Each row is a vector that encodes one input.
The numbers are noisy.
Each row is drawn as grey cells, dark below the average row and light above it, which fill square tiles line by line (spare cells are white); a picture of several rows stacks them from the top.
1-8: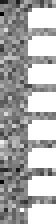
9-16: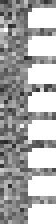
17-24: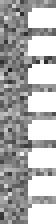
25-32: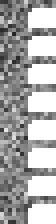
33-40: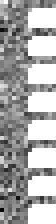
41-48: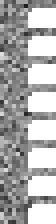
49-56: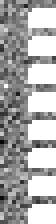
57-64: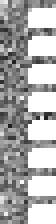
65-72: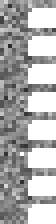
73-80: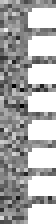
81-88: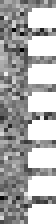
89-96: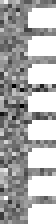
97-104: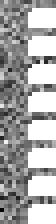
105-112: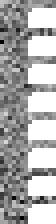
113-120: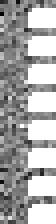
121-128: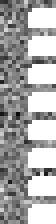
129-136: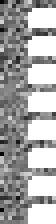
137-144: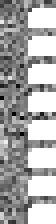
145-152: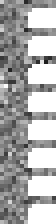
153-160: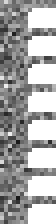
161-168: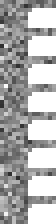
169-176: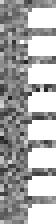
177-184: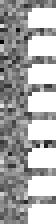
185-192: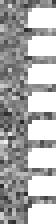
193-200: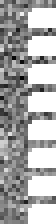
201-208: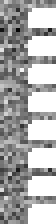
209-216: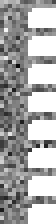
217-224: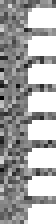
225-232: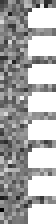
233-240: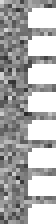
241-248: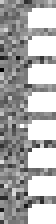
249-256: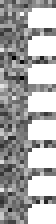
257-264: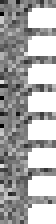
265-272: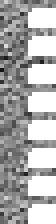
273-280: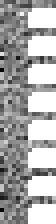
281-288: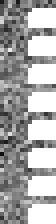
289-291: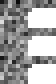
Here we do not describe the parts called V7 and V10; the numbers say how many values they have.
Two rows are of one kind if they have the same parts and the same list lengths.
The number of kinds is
5.
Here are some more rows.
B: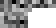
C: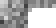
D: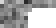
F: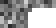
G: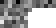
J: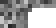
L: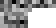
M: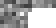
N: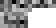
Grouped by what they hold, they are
B, L, N
C
D, M
F, J
G

